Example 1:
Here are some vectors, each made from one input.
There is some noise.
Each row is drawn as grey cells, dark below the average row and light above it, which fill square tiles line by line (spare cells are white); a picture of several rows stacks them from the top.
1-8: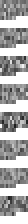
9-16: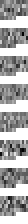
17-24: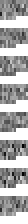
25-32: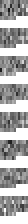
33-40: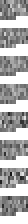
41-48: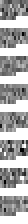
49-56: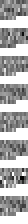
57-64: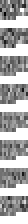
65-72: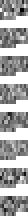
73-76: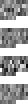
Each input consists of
one of 5 labels and a true/false value.
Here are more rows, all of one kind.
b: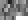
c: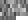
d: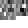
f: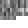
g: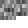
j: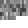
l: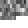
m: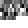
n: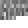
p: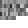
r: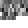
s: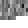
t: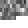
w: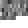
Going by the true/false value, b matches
f, j and p.
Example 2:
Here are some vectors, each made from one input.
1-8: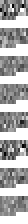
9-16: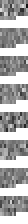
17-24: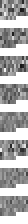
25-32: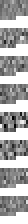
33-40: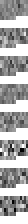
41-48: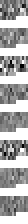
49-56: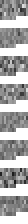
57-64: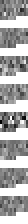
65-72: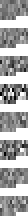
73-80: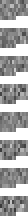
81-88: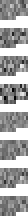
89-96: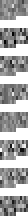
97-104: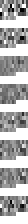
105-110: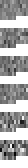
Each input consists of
either a fixed value, or two labels (each one of 5).
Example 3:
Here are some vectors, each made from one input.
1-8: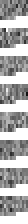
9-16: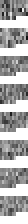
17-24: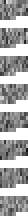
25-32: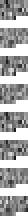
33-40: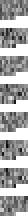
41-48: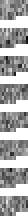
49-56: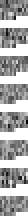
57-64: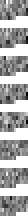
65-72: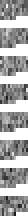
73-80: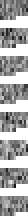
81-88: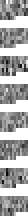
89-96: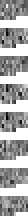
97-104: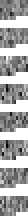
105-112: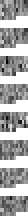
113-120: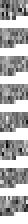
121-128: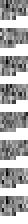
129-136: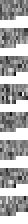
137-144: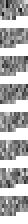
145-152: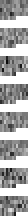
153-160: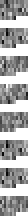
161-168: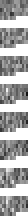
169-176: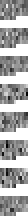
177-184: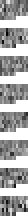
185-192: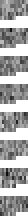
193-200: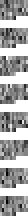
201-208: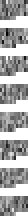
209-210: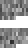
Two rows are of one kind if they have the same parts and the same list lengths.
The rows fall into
2 kinds.
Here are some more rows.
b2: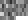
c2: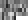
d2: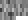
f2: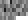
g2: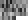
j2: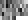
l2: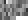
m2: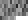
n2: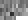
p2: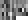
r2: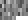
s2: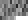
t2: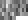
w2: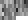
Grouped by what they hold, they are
b2, d2, f2, l2, m2, n2, r2, s2, t2, w2
c2, g2, j2, p2

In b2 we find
a node of a 9-node tree and three true/false values.
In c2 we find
a node of a 9-node tree.
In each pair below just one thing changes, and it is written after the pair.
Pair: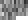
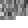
one of the three true/false values
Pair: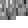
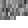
one of the three true/false values
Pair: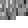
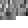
one of the three true/false values
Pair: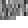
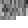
the node of the tree
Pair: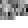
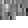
the node of the tree
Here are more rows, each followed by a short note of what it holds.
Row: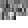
a node of a 9-node tree
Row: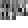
a node of a 9-node tree
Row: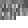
a node of a 9-node tree and three true/false values
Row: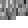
a node of a 9-node tree and three true/false values
